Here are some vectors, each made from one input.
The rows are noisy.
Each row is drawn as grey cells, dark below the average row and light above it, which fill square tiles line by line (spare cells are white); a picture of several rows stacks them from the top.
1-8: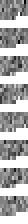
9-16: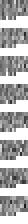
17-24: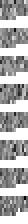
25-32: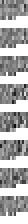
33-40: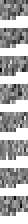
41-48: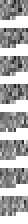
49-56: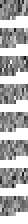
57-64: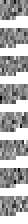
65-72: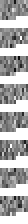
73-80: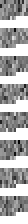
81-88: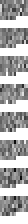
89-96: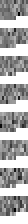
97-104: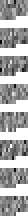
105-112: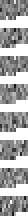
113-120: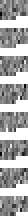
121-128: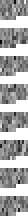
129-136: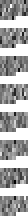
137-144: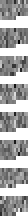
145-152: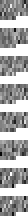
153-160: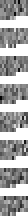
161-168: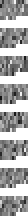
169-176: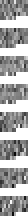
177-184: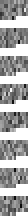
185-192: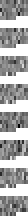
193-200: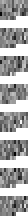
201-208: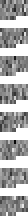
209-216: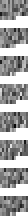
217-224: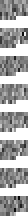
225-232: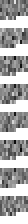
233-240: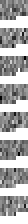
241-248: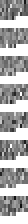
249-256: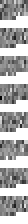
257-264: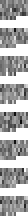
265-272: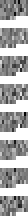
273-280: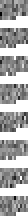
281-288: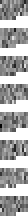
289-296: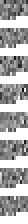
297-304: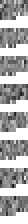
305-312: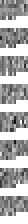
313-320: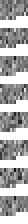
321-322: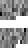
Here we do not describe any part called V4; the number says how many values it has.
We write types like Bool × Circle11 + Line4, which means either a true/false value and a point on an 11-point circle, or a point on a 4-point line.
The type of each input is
Line10 × List2(Line7) + Tree14 × V4.
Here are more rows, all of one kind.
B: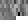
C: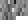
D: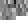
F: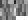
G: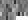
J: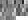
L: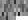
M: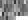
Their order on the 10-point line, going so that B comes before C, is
B, L, M, G, C, D, F, J.
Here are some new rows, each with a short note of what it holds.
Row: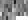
a point on a 10-point line, together with a list of one item
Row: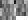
a point on a 10-point line, together with a list of one item
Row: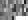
a node of a 14-node tree and a value of V4
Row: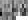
a node of a 14-node tree and a value of V4
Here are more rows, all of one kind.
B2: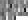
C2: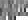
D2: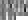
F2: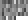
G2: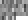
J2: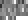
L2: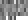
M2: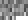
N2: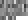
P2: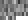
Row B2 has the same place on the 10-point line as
C2 and D2.
